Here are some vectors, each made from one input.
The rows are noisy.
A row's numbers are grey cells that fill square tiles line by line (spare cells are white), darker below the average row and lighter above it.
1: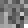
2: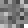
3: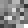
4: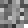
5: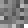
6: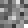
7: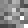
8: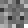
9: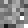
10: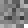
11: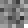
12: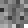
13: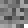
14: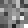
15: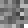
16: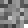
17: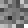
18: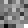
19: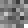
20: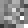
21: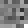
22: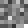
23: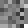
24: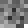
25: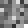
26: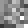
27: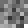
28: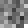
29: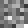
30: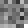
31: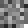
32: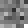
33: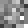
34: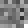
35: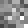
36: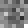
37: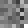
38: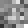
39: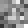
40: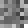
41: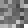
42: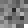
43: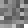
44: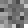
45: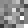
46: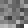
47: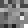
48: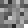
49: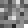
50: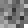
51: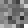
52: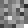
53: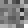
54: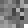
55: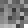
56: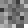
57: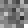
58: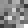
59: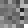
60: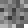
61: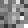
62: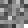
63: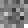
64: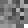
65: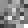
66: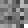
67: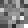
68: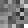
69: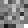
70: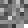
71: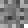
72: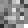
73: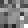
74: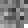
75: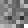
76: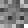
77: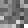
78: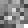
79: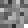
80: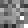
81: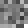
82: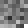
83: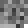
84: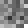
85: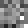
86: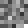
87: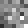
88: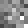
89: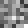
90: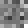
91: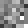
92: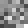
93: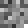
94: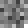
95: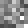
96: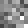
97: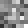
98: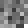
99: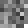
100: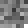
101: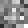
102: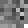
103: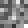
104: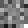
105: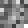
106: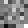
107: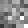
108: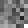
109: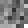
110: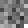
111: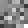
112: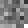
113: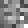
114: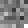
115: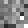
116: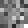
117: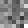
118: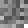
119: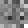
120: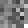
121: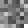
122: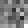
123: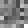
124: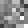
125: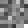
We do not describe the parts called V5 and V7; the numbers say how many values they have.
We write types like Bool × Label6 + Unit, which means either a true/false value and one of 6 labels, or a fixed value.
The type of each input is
Bool × Bool × Bool × V7 + (Circle6 + Unit) × V5.
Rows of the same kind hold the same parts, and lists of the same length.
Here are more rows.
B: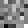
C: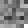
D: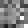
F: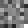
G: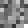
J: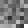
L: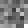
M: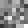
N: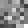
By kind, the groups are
B, F, M, N
C, J, L
D, G

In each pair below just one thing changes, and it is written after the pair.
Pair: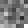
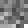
the value of V7
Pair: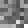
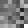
the value of V7
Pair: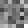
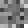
the value of V7
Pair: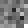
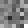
one of the three true/false values
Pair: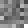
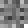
the value of V7
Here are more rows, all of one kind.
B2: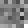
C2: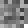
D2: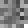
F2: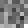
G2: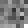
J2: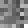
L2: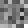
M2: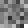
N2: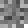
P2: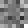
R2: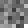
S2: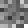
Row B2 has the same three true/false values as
D2, J2 and P2.
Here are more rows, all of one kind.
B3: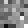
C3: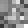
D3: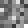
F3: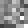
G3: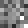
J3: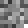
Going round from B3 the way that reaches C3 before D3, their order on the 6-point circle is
B3, C3, D3, G3, F3, J3.
